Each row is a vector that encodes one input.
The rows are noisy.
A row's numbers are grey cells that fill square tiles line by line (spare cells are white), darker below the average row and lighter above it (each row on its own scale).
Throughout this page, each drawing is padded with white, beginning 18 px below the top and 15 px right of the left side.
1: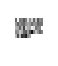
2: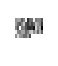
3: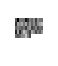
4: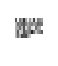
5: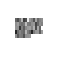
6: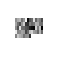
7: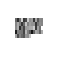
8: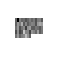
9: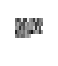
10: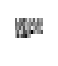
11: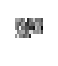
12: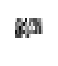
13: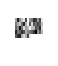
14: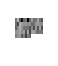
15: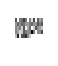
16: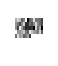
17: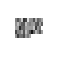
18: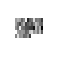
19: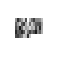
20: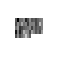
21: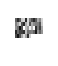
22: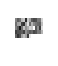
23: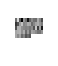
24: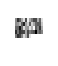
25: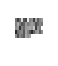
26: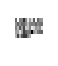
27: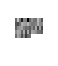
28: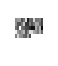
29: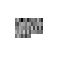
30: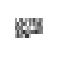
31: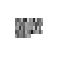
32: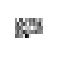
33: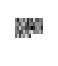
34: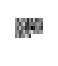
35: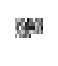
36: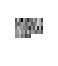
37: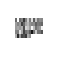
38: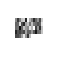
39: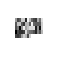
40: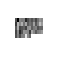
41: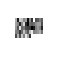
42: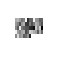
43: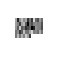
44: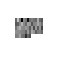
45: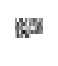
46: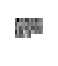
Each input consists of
a point on a 4-point line and a true/false value.
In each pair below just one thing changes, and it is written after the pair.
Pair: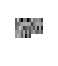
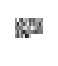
the place on the 4-point line
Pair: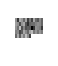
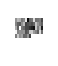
the true/false value
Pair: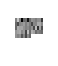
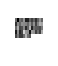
the true/false value
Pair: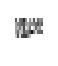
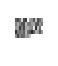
the true/false value
